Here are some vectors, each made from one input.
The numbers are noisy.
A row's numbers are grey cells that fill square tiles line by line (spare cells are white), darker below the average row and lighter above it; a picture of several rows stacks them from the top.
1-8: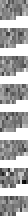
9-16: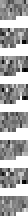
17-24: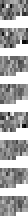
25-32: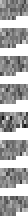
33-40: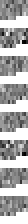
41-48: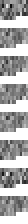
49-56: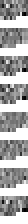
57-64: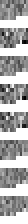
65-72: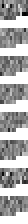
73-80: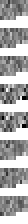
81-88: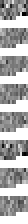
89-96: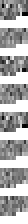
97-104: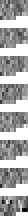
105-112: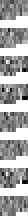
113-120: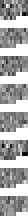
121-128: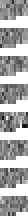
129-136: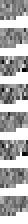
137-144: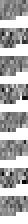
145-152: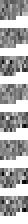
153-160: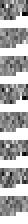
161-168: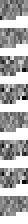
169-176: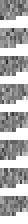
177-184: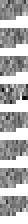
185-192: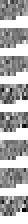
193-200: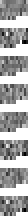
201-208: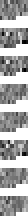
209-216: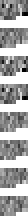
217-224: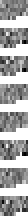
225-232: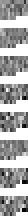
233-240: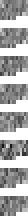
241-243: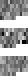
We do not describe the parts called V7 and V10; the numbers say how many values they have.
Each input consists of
either one of 6 labels, or a true/false value, a value of V7 and a value of V10.
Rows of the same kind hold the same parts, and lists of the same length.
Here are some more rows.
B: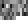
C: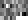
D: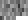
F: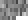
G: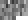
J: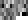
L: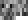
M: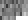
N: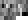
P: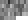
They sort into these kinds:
B, C, J, L, N
D, F, G, M, P

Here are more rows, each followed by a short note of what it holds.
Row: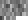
a true/false value, a value of V7 and a value of V10
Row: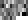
one of 6 labels
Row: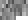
a true/false value, a value of V7 and a value of V10
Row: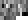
one of 6 labels
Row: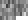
a true/false value, a value of V7 and a value of V10
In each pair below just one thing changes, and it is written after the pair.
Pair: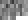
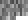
the true/false value
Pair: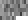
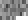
the true/false value
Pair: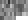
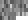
the value of V10
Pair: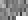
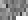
the true/false value
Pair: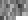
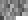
the value of V7
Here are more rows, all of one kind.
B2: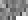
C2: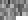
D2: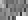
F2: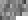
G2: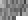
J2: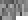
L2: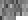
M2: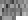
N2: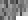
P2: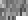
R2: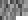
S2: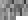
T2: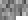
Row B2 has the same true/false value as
M2 and T2.
